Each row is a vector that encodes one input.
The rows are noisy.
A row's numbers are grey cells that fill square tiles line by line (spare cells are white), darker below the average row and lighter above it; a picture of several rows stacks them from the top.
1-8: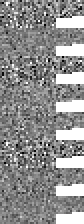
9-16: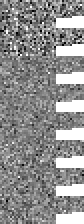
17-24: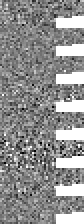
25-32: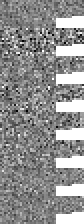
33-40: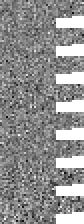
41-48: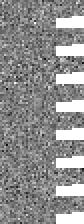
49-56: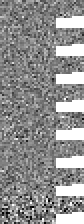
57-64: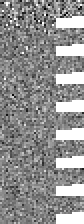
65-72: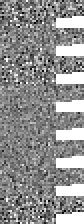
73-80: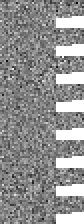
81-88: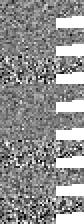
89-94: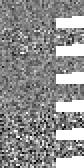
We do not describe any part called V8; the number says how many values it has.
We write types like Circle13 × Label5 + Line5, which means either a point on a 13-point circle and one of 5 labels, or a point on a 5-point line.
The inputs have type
Label4 + Label6 × V8.
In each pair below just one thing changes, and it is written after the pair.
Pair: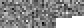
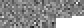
the value of V8
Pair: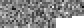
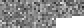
the value of V8
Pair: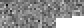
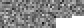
the label
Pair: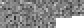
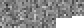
the label
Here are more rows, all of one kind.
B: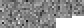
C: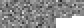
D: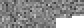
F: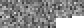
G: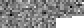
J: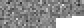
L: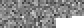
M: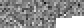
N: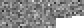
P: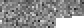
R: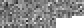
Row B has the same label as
D, F, G and R.
